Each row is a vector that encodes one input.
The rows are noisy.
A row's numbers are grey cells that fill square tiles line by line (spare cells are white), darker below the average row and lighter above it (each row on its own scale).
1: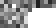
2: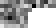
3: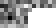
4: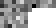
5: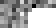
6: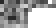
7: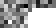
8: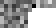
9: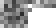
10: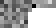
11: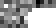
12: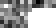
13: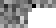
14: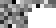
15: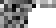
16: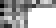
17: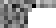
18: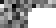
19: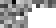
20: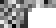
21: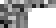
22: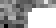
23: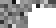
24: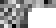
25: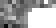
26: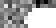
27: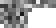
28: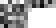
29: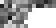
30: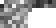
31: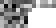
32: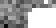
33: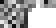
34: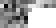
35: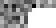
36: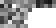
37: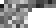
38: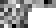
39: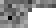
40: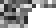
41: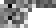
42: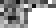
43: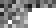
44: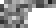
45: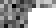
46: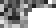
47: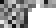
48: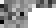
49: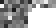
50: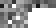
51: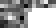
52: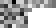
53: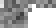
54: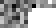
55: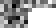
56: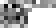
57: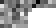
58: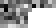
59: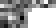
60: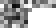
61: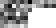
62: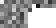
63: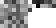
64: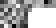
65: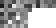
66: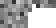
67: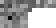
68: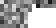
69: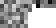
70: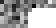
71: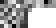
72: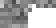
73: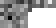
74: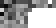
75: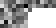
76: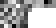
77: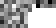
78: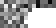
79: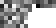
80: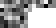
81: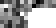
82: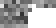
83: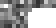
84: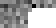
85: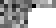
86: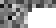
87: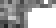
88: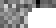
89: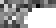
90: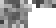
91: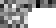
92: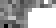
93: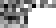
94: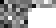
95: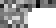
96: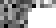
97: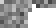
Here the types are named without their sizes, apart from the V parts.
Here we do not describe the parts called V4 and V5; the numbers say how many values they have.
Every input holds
either a fixed value, or a point on each of two lines, four true/false values, a value of V4 and a value of V5.
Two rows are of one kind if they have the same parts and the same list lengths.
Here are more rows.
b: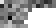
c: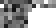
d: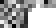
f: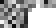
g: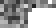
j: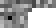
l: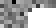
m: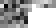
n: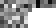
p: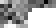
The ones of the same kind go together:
b, c, g, j, l, m, n, p
d, f

